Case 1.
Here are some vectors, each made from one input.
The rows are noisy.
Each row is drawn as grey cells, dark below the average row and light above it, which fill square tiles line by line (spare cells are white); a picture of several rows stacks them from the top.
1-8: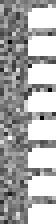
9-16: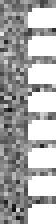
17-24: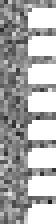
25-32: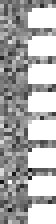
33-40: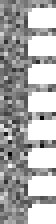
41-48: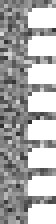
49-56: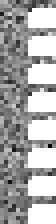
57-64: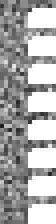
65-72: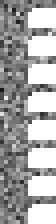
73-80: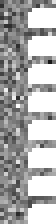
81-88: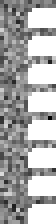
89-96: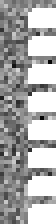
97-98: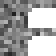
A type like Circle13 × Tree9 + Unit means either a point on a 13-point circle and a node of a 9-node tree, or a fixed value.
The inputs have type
Bool × Bool × Bool × Bool.
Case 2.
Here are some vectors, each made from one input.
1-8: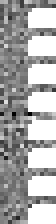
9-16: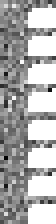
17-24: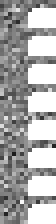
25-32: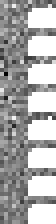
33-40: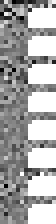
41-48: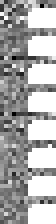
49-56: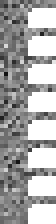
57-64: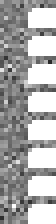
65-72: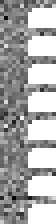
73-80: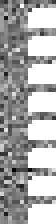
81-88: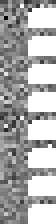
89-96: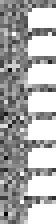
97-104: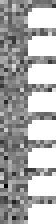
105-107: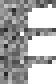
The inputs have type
Bool × Bool × Bool + Unit.
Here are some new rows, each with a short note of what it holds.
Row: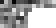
a fixed value
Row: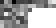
a fixed value
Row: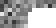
three true/false values
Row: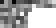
a fixed value
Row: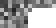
three true/false values
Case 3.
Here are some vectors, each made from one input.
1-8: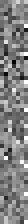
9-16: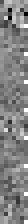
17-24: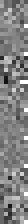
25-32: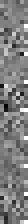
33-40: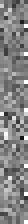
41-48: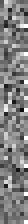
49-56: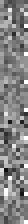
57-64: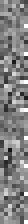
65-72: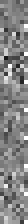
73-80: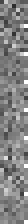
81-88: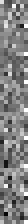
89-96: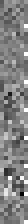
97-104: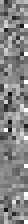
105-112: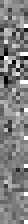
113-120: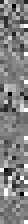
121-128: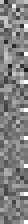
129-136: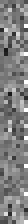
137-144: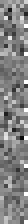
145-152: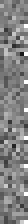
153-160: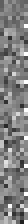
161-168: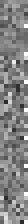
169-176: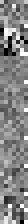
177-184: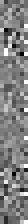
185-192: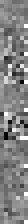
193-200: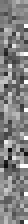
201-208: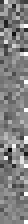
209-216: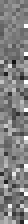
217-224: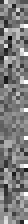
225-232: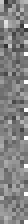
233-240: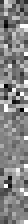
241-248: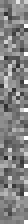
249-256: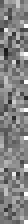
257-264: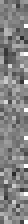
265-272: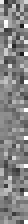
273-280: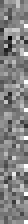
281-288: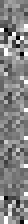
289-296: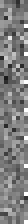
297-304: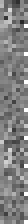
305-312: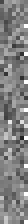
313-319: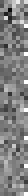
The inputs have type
Bool × Bool × Bool × Bool + Unit.
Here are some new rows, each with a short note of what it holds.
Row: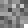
a fixed value
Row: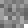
four true/false values
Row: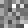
a fixed value
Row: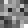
a fixed value
